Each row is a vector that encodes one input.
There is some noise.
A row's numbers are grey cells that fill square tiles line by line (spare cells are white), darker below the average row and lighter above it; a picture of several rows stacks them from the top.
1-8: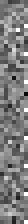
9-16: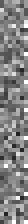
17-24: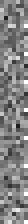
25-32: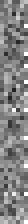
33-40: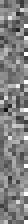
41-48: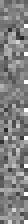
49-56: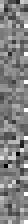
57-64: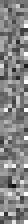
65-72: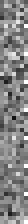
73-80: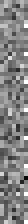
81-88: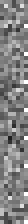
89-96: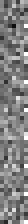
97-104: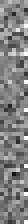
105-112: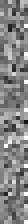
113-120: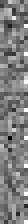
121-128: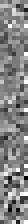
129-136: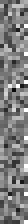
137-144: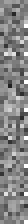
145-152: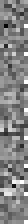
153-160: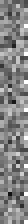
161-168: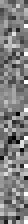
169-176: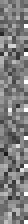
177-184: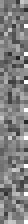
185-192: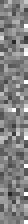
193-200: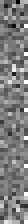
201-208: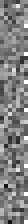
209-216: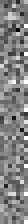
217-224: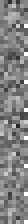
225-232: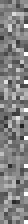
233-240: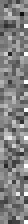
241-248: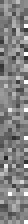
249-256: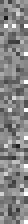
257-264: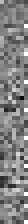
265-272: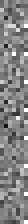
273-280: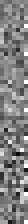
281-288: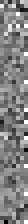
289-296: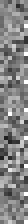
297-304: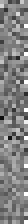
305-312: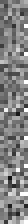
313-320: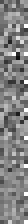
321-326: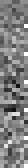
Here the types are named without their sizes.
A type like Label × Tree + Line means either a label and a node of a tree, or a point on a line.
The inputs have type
(Bool × (Tree + Unit) + Line) × Tree.
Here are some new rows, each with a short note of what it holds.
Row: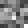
a node of each of two trees and a true/false value
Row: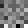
a node of each of two trees and a true/false value
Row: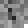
a point on a line and a node of a tree
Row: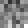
a point on a line and a node of a tree
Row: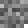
a node of a tree and a true/false value
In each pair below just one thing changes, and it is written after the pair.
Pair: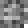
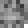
the true/false value
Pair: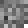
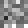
the true/false value
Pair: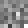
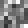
the true/false value
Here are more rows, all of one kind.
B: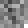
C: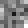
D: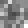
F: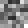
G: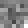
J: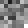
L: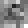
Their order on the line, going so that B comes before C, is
J, D, G, B, C, F, L.
